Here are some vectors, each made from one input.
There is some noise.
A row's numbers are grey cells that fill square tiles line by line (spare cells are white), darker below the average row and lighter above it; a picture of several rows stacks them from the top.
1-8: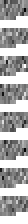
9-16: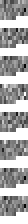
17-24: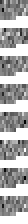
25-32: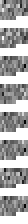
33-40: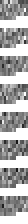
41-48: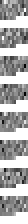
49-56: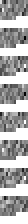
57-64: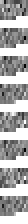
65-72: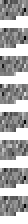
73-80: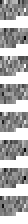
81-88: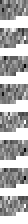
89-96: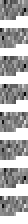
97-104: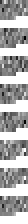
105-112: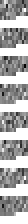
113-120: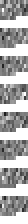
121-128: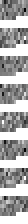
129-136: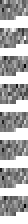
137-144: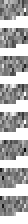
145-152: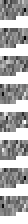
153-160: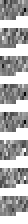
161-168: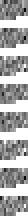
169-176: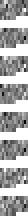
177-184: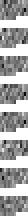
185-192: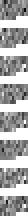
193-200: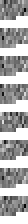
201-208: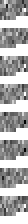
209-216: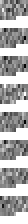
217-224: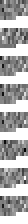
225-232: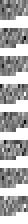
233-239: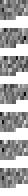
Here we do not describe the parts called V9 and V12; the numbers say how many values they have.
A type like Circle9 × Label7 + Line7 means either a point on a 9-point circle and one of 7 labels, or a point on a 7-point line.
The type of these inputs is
Bool × (Line6 × V9 + V12).
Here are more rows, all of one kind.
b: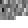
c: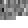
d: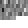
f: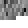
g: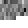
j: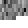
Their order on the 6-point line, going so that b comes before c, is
d, g, j, b, c, f.
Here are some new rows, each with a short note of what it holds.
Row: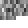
a true/false value and a value of V12
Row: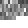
a true/false value and a value of V12
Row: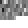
a point on a 6-point line, a true/false value and a value of V9
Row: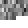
a true/false value and a value of V12
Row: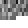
a true/false value and a value of V12
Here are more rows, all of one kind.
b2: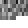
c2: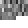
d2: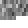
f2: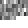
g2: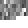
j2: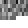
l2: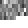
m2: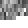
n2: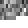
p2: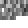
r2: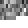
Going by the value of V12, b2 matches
j2, n2 and r2.
